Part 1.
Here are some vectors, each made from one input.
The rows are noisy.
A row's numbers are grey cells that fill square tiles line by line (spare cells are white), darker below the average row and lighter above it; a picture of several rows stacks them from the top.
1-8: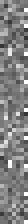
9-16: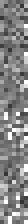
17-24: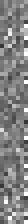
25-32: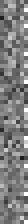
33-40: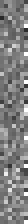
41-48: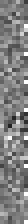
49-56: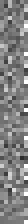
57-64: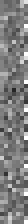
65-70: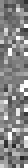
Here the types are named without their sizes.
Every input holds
a label.
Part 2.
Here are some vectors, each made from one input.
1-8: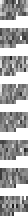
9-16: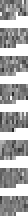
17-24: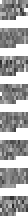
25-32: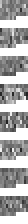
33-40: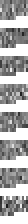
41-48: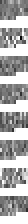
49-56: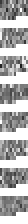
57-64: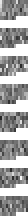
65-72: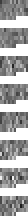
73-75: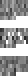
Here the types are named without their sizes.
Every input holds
either a fixed value, or four true/false values.
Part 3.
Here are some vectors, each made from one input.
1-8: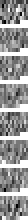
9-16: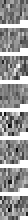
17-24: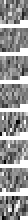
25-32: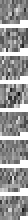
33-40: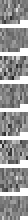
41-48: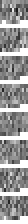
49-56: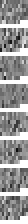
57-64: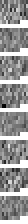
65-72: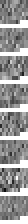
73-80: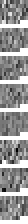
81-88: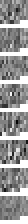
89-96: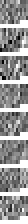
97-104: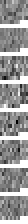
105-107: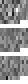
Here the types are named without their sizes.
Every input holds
five true/false values.
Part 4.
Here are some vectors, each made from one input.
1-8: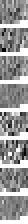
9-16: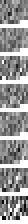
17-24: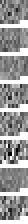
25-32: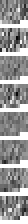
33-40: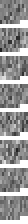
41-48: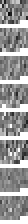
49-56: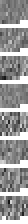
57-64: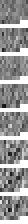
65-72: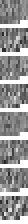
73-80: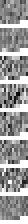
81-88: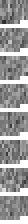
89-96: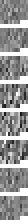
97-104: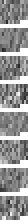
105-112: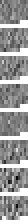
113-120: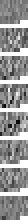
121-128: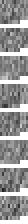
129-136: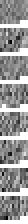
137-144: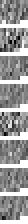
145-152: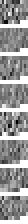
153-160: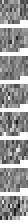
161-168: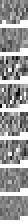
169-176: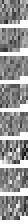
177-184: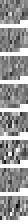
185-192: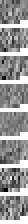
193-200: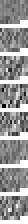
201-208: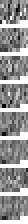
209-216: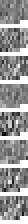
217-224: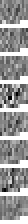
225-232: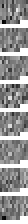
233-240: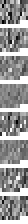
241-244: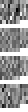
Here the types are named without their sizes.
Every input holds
five true/false values.
